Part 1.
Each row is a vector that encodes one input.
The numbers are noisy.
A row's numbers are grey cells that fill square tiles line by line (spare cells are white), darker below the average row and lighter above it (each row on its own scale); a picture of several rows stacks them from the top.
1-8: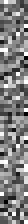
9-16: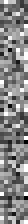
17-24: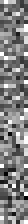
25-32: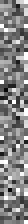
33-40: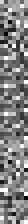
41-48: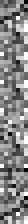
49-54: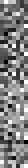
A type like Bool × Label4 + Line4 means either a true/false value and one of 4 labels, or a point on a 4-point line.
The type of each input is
Label7.
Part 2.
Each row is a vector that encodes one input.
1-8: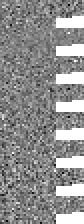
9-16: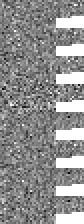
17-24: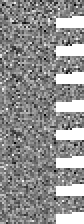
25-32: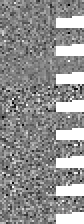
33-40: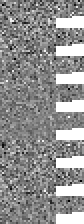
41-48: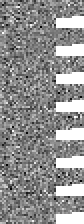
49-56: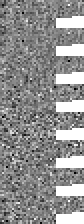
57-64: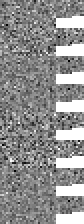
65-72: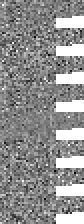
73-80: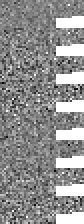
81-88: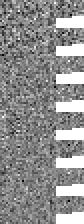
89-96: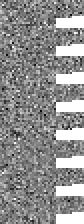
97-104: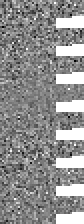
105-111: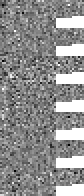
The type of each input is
Bool × Bool × Bool × Bool + Unit.
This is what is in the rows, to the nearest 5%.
About 5% of them hold a fixed value. The rest hold four true/false values.
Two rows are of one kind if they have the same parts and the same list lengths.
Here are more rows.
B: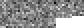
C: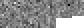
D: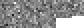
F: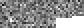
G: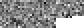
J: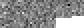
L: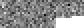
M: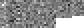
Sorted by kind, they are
B, C, D, F, J, L, M
G

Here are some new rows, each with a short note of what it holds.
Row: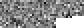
a fixed value
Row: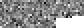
a fixed value
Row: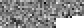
a fixed value
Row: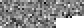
a fixed value
